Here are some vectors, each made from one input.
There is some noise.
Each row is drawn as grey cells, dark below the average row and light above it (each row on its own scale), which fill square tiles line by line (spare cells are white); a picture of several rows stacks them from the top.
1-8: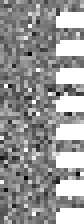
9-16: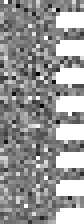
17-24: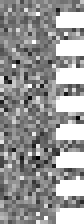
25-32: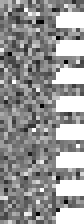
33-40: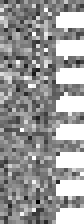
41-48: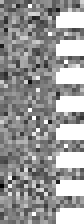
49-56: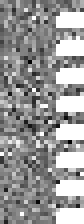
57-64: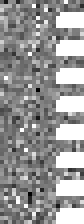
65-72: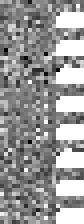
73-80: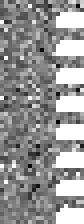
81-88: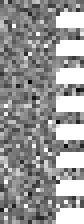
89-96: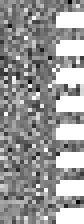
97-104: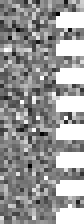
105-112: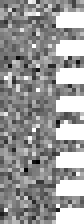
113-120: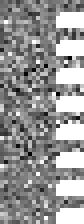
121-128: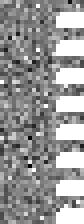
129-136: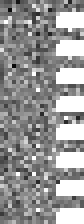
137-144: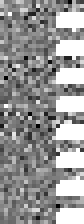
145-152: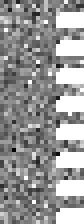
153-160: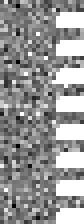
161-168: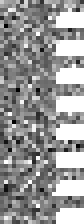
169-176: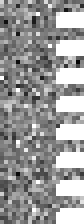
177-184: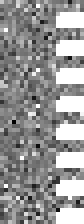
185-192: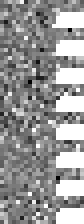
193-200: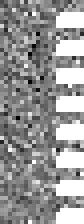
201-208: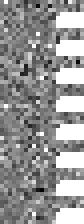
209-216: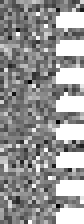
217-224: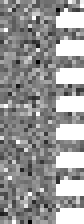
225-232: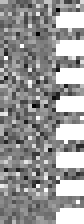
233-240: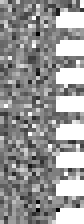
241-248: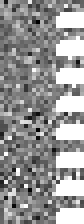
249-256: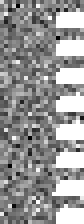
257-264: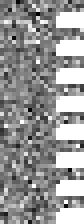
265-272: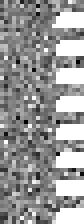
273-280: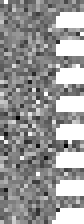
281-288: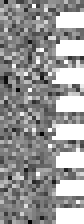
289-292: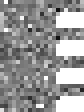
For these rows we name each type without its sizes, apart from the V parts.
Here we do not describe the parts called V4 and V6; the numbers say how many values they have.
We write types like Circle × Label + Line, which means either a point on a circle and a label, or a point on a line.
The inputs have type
(Bool × Bool × Bool × Bool + V4) × V6 + Line.
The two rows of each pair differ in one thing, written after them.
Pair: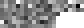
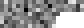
the value of V6
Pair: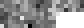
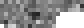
the value of V6
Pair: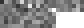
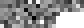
the value of V6
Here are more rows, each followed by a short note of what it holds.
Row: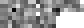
a value of V4 and a value of V6
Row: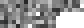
a value of V4 and a value of V6
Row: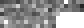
a point on a line
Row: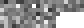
a point on a line
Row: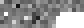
a value of V4 and a value of V6
